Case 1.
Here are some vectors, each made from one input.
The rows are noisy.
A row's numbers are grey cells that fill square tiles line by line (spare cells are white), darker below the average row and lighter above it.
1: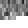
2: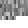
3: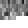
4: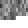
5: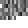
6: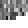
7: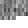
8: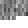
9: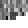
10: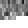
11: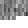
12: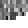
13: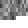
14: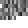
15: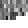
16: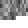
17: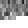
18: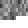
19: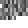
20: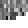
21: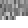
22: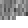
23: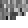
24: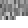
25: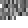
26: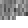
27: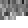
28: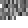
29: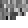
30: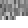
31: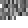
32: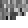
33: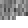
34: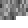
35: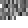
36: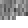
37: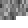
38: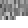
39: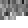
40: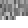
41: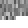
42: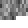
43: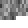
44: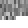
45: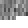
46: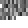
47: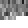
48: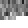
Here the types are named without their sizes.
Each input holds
a point on a line.
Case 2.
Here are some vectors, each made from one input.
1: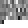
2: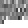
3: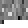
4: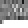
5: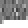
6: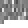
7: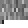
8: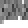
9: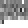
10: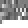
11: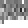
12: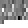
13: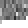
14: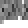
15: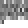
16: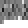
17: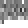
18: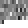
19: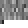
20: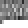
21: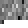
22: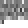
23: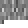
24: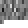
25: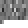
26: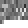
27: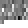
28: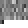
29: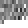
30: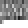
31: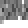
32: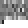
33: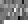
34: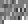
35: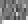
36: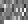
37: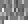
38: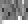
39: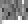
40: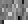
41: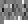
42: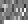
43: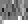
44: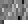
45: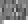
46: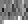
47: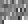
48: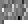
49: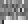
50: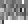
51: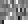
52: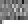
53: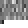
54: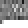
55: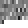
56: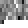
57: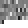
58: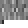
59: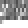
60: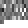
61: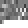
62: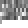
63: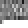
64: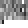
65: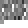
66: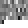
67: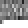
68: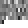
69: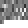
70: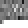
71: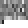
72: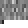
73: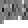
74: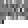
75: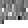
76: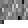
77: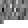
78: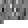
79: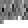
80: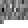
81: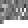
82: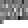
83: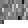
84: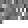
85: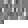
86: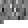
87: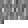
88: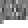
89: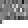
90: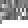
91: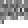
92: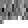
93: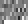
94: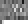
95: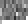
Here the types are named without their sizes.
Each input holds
three true/false values.
